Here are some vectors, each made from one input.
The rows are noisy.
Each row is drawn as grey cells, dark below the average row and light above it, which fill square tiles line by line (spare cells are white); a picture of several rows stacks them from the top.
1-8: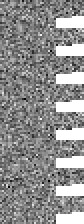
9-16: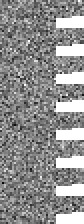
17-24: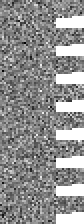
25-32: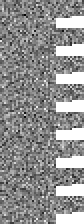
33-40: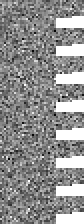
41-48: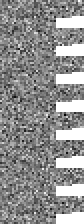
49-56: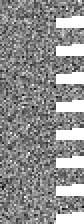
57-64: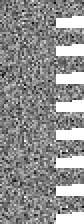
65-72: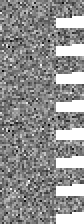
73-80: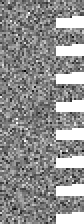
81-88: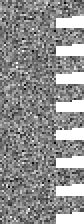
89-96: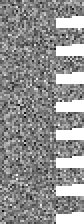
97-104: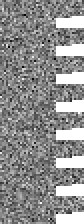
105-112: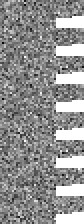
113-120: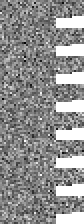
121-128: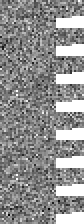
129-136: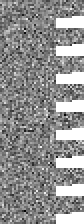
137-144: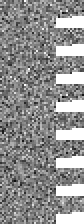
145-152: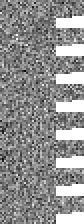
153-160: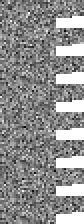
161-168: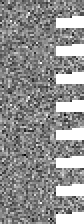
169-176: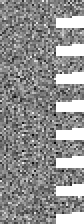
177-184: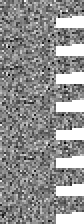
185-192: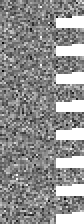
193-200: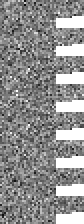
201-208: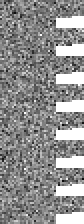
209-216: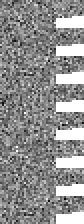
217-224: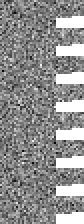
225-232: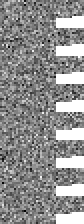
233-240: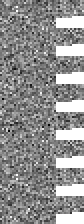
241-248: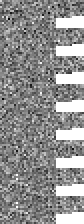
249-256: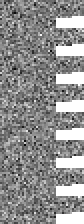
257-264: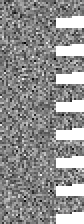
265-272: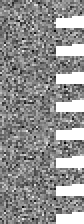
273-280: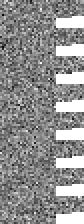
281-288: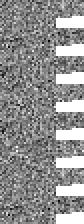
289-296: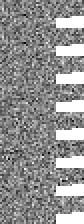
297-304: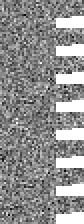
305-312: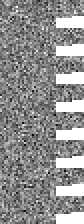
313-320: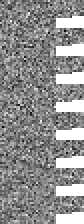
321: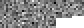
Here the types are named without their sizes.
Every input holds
a point on a circle.
